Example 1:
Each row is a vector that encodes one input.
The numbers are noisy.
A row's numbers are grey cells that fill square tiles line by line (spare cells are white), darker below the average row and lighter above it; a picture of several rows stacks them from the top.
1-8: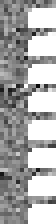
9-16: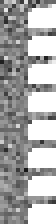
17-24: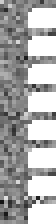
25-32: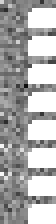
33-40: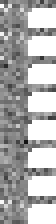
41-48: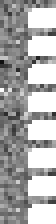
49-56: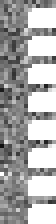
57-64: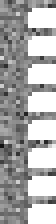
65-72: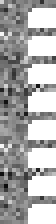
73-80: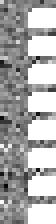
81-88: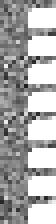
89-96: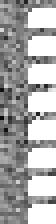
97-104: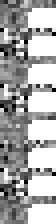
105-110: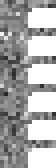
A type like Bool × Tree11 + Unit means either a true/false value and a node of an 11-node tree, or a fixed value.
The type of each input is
Bool × Label6 + Unit.
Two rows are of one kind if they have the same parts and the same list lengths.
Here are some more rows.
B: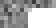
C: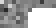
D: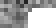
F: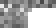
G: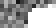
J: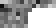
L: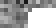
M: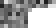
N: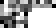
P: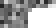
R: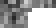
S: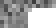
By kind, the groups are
B, C, D, F, G, J, L, M, P, R, S
N

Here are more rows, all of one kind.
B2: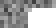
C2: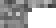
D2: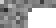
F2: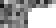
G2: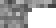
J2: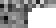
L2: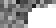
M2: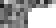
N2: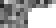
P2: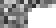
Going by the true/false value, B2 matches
C2, D2 and G2.
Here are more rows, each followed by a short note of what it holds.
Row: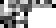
a fixed value
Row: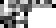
a fixed value
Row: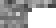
one of 6 labels and a true/false value
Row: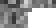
one of 6 labels and a true/false value
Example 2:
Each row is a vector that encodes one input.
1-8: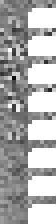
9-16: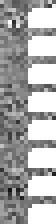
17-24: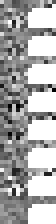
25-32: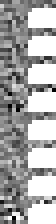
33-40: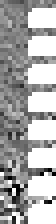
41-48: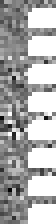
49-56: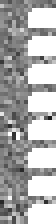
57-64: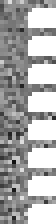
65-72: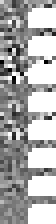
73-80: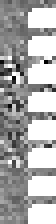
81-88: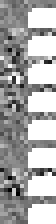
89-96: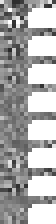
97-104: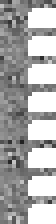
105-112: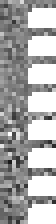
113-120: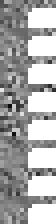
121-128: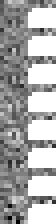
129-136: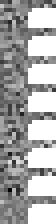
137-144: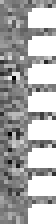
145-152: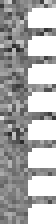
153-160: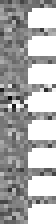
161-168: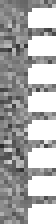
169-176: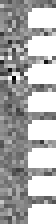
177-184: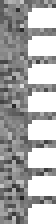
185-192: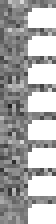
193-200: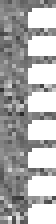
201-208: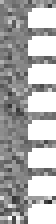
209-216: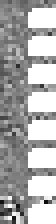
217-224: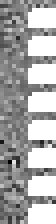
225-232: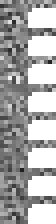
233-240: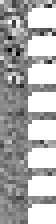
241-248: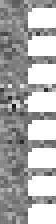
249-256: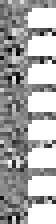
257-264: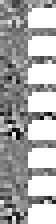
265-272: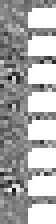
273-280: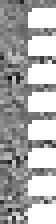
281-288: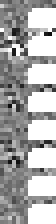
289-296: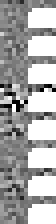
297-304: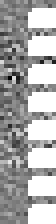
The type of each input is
Bool × Bool × Bool + Line15.
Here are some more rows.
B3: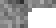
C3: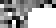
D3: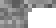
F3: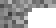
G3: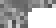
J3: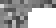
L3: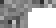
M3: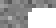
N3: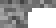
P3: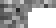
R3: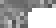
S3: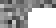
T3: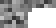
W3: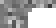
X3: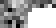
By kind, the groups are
B3, C3, D3, G3, J3, M3, N3, R3, S3, T3, W3
F3, L3, P3, X3

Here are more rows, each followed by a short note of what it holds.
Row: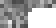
a point on a 15-point line
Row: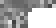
a point on a 15-point line
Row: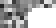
three true/false values
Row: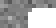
a point on a 15-point line
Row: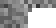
three true/false values
